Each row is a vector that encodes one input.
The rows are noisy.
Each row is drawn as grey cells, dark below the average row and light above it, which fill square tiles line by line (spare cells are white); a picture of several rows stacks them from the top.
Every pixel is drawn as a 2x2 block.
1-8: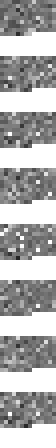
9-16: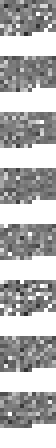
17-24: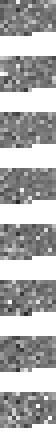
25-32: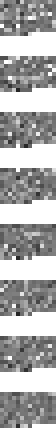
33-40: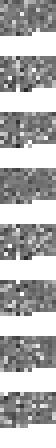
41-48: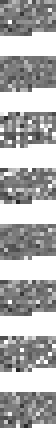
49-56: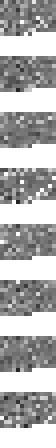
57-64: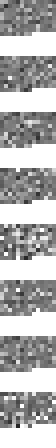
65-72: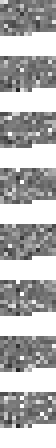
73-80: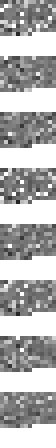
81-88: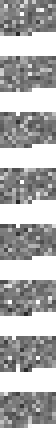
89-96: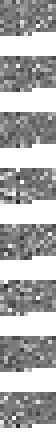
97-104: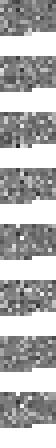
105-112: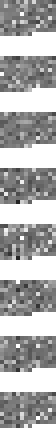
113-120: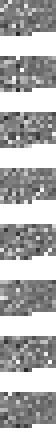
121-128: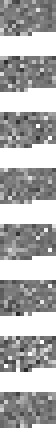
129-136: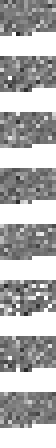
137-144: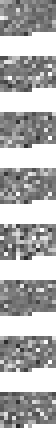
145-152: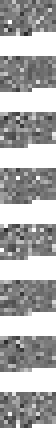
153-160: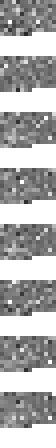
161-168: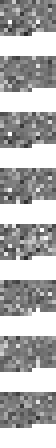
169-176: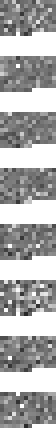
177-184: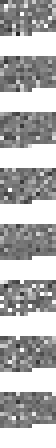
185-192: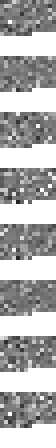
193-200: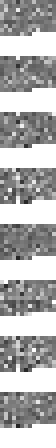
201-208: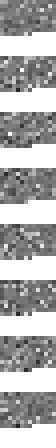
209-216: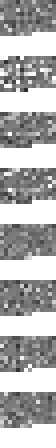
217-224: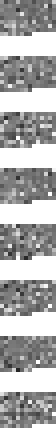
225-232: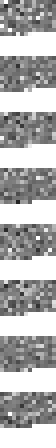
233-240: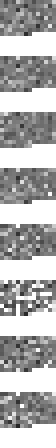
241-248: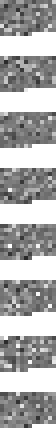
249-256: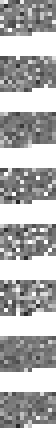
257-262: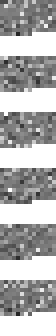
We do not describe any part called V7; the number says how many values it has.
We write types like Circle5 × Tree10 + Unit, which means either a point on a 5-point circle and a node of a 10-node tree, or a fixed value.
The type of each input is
Label8 × (Label8 + Line9) + Line6 × Line6 + V7.
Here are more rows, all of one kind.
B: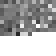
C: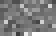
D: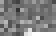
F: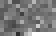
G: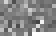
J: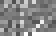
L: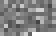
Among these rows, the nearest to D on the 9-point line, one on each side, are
F and L.
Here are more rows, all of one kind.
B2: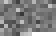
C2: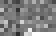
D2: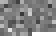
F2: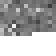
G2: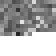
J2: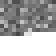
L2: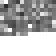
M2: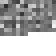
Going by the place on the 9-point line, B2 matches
J2 and L2.
